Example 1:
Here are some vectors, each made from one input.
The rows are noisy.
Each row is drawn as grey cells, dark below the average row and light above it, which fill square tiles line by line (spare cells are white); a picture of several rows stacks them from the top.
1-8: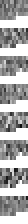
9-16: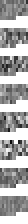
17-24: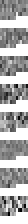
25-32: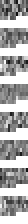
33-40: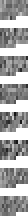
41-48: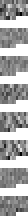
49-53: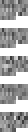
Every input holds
a point on a 7-point line and a true/false value.
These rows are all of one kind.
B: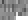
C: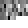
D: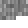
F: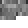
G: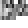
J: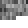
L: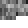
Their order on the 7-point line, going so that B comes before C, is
B, J, C, F, L, D, G.
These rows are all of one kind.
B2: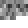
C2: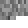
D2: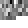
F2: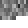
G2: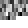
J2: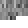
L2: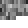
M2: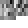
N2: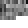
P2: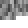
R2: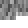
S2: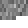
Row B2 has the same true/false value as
C2, P2 and R2.
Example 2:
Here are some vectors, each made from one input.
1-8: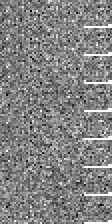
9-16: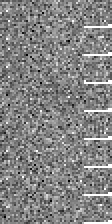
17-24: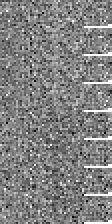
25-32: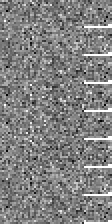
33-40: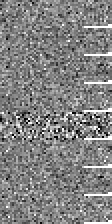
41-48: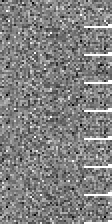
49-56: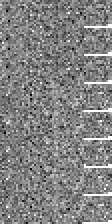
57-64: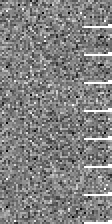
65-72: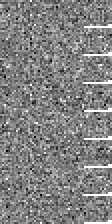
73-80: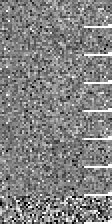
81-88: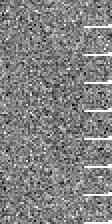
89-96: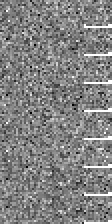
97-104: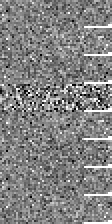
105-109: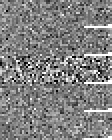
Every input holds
either a fixed value, or a node of a 14-node tree and a true/false value.
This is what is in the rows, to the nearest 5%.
About 5% of them hold a fixed value. The rest hold a node of a 14-node tree and a true/false value.
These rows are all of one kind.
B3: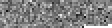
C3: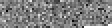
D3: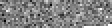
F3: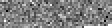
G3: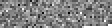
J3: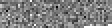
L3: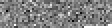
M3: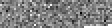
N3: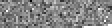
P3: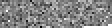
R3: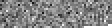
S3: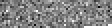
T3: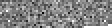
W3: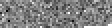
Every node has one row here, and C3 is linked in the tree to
L3.
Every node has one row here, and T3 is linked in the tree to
G3 and P3.
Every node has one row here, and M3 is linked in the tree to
J3, L3 and N3.
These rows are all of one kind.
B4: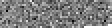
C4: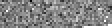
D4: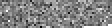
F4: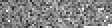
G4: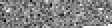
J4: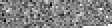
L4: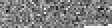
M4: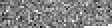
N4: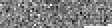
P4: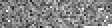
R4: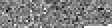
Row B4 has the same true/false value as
L4, N4 and R4.
